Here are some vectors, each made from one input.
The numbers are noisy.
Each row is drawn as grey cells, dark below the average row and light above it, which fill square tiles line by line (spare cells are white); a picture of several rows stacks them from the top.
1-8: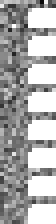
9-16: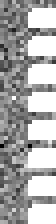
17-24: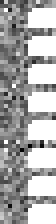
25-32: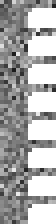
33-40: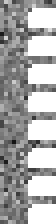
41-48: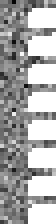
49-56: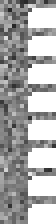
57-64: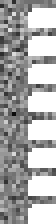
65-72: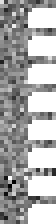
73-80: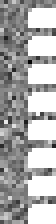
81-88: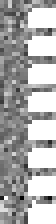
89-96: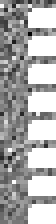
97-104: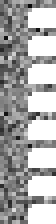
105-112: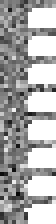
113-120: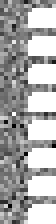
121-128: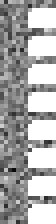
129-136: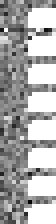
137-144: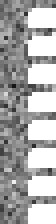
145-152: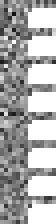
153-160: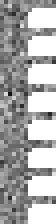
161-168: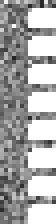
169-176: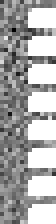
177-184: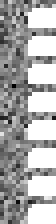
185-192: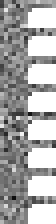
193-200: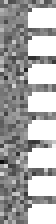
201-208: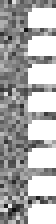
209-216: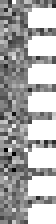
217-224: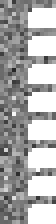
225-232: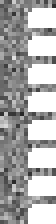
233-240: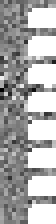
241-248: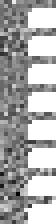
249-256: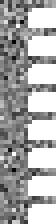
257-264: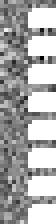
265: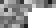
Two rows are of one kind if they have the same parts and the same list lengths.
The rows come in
2 kinds.
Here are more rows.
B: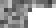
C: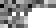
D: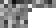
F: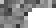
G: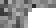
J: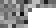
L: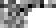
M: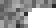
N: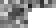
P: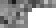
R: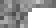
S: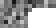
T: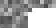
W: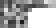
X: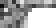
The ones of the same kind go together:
B, C, D, F, G, J, M, P, R, S, T, W, X
L, N

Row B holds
a node of an 8-node tree.
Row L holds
a fixed value.
